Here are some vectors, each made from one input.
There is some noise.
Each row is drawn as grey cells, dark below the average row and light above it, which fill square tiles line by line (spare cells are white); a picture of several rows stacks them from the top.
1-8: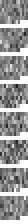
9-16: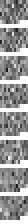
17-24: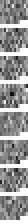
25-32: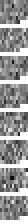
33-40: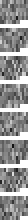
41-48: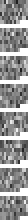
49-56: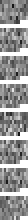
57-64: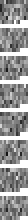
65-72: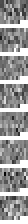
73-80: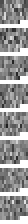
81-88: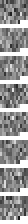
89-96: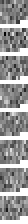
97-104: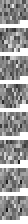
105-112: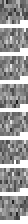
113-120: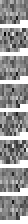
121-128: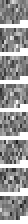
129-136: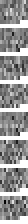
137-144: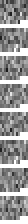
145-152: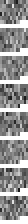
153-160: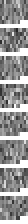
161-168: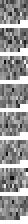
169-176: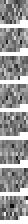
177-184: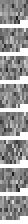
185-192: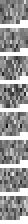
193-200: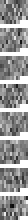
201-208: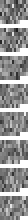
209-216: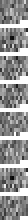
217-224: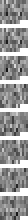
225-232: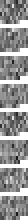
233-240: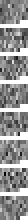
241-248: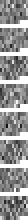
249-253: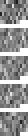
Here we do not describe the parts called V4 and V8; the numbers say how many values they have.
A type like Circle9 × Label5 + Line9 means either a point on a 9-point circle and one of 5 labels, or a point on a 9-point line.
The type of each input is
(Circle10 + V4) × V8 + List2(Line5).
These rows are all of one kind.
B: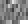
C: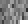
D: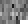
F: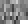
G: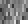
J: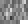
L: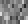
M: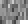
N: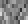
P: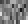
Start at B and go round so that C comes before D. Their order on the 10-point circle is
B, M, C, G, D, F, J, L, P, N.
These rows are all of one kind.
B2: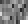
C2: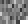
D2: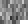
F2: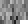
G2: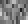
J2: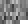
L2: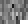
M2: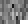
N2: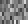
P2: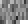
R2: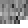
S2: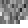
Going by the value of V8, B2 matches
G2, L2 and M2.
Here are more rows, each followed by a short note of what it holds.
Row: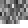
a list of one item
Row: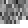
a list of one item
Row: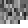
a value of V4 and a value of V8
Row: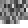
a list of one item
